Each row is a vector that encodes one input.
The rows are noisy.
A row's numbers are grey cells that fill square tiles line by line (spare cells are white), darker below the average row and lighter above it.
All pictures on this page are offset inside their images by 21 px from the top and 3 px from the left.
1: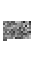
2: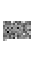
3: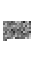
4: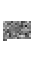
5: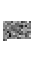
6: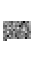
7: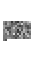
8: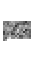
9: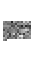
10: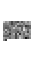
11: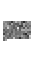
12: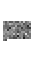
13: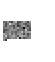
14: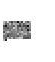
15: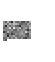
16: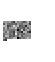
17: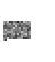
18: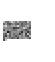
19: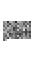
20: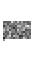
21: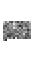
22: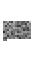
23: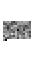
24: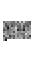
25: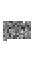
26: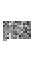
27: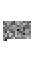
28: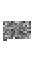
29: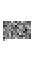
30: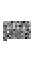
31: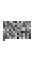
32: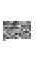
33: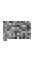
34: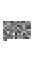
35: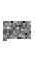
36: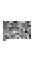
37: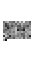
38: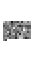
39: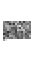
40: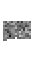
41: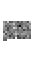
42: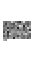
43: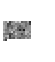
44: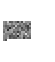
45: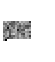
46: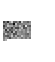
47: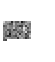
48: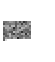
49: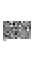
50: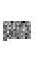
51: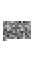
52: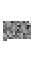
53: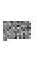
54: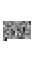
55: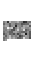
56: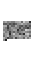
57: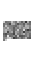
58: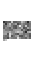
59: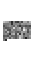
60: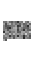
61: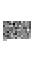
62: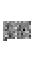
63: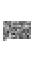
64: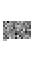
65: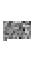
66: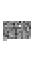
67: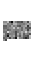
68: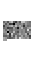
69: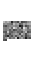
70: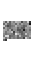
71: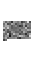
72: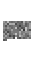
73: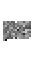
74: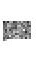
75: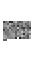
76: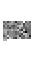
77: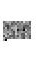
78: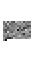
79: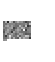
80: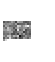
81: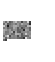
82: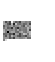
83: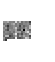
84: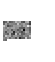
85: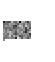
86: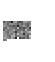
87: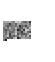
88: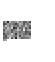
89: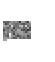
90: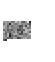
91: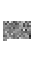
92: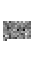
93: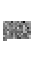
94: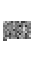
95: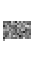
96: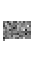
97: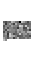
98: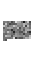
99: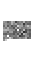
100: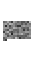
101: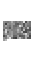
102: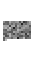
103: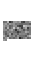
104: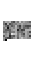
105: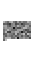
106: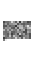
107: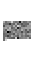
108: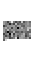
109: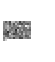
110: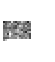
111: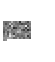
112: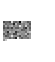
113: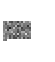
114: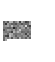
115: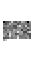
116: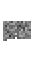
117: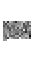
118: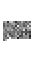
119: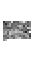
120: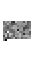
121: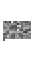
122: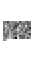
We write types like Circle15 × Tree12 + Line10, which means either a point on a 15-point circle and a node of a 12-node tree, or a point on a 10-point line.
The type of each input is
Bool × Bool × Bool × Bool × (Line5 + Line7).
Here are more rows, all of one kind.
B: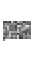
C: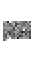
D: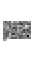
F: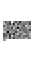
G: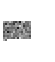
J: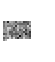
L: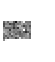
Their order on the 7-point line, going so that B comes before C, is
B, L, J, C, D, G, F.
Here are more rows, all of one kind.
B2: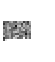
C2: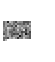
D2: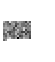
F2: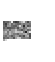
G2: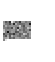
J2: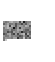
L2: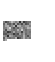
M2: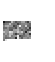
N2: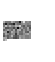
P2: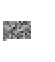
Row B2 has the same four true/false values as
C2, J2, L2 and P2.
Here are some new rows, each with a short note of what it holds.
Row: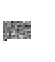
a point on a 5-point line and four true/false values
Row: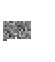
a point on a 5-point line and four true/false values
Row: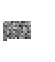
a point on a 5-point line and four true/false values
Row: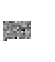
a point on a 5-point line and four true/false values
